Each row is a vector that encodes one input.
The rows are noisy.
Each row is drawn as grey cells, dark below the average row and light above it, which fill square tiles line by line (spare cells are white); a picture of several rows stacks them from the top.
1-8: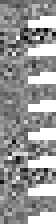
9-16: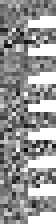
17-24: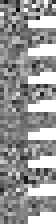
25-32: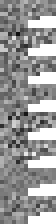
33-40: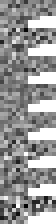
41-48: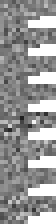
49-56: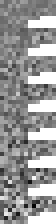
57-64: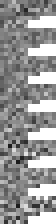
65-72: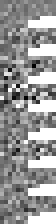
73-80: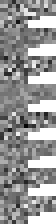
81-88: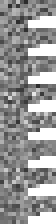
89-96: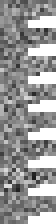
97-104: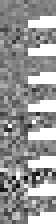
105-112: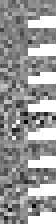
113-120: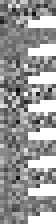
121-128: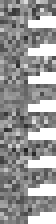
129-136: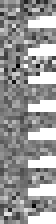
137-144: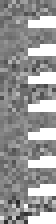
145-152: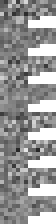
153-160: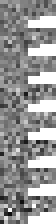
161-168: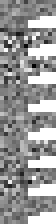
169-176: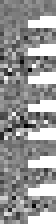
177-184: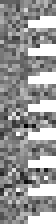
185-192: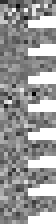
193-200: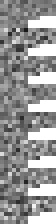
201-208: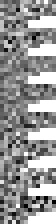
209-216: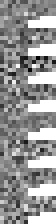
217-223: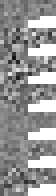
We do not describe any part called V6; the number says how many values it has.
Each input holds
a list of up to three items, each a true/false value and a value of V6.
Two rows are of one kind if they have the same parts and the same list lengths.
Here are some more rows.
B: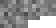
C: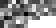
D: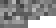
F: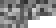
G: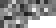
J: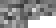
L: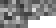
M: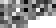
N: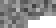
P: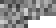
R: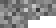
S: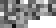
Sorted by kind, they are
B, D, J, L, M, N, P
C, G
F, R
S

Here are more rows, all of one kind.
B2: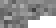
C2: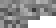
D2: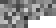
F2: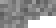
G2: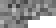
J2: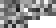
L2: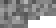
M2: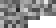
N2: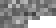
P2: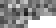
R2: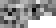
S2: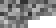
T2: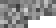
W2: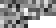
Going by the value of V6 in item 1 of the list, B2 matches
C2, F2 and N2.
